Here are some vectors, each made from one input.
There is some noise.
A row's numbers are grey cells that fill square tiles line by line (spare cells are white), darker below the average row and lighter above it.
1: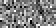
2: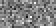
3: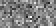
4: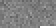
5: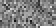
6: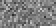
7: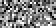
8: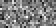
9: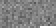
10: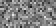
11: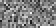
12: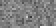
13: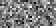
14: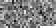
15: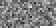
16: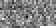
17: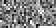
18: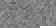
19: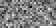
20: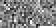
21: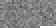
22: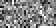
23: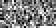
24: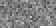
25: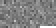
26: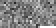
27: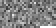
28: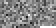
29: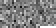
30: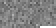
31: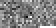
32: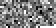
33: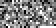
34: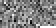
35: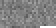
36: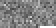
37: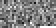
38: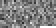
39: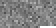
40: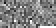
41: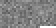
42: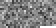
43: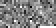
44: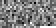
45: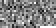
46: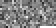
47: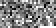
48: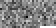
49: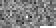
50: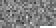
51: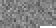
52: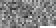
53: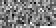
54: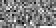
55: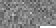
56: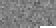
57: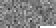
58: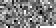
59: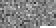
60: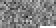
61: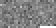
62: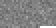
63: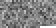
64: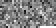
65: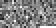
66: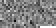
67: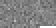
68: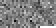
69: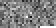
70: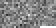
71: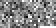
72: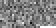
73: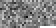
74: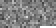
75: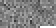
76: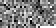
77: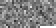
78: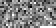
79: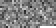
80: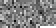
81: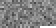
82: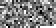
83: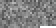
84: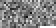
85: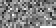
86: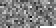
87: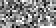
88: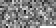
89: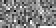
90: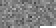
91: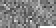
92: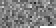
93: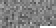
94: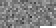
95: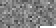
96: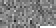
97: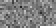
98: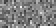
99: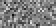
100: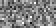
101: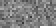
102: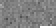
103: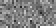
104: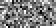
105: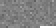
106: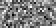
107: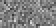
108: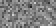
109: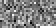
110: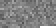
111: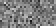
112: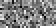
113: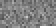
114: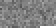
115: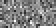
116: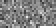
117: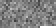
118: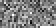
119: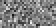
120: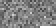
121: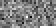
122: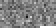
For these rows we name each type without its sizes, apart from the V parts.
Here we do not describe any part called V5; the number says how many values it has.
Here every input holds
a list of items, each a true/false value and a value of V5.
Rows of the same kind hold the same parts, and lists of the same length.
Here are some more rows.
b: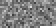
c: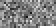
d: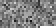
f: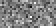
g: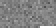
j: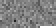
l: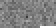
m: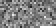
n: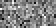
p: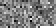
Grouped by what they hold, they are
b, f, m, p
c, g, l
d, j
n

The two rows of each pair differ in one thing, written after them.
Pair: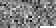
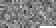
the value of V5 in item 1 of the list
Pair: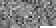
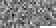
the true/false value in item 1 of the list
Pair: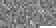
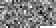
the value of V5 in item 1 of the list
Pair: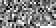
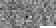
the value of V5 in item 1 of the list
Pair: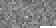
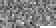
the value of V5 in item 1 of the list
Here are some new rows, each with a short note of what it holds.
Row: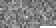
a list of three items
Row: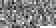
a list of two items
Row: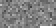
a list of one item
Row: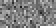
a list of two items
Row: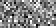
the empty list
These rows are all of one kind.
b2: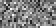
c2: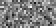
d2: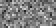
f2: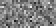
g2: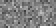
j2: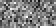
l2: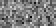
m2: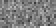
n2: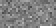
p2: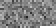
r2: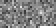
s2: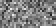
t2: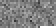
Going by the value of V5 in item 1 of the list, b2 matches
f2, j2, n2 and r2.
